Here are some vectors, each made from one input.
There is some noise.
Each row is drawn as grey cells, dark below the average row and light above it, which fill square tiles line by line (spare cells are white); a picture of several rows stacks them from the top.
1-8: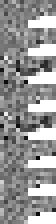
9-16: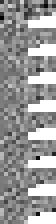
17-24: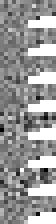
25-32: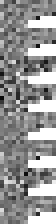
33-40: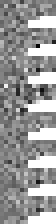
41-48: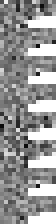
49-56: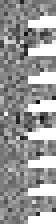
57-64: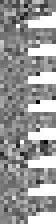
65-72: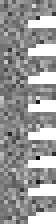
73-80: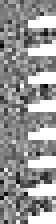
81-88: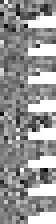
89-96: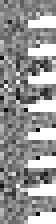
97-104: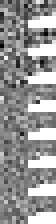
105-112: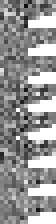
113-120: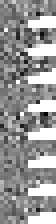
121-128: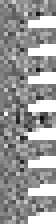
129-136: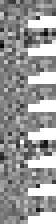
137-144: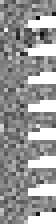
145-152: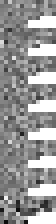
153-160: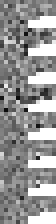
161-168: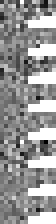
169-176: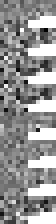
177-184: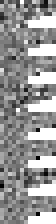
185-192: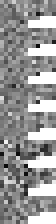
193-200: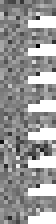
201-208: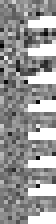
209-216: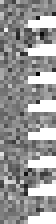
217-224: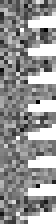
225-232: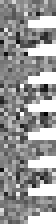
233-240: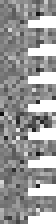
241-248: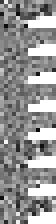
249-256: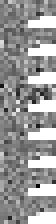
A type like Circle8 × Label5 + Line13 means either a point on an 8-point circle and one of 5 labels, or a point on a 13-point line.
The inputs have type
Line13 × (Tree12 + Unit) + Tree11.
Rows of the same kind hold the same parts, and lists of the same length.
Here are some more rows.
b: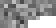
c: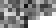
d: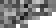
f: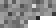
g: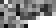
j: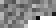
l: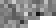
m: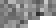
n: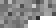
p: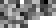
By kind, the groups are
b
c, d, g, p
f, j, l, m, n

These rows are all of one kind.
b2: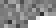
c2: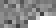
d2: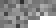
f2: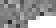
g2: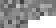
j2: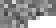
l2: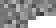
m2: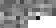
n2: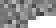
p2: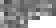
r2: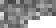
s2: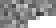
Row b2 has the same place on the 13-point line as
f2 and g2.
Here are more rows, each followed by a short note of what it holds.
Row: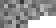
a point on a 13-point line and a node of a 12-node tree
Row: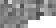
a point on a 13-point line
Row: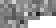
a point on a 13-point line
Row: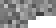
a point on a 13-point line and a node of a 12-node tree
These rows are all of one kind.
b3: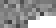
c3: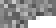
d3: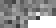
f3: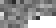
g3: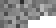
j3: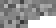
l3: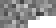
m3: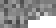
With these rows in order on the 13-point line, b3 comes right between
g3 and m3.
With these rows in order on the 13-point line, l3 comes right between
c3 and j3.
